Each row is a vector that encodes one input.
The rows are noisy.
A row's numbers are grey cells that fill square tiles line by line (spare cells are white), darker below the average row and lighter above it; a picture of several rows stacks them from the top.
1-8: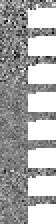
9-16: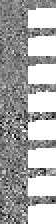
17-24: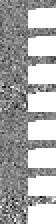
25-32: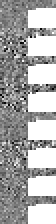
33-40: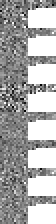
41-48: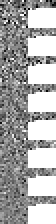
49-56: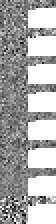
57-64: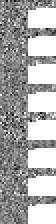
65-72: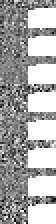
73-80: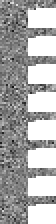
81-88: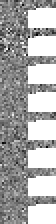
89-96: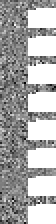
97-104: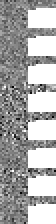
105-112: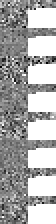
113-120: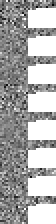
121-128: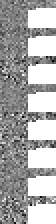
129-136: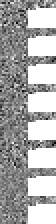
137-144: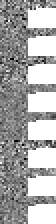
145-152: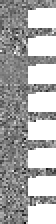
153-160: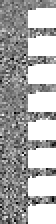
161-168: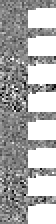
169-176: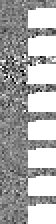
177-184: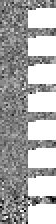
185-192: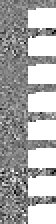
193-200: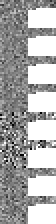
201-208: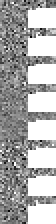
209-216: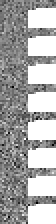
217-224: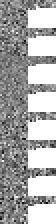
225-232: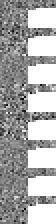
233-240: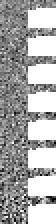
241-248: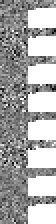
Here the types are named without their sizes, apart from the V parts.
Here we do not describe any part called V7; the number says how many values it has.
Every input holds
a list of items, each either a point on a line, or a true/false value and a value of V7.
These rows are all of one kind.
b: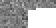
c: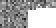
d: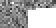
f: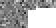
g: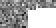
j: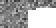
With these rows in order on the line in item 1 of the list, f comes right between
c and j.
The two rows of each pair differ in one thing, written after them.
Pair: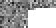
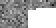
the value of V7 in item 1 of the list
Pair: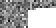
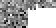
the value of V7 in item 2 of the list
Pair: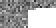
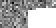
the true/false value in item 2 of the list
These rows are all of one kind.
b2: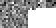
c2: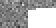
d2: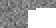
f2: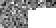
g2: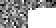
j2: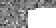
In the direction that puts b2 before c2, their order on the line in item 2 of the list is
j2, f2, g2, b2, c2, d2.
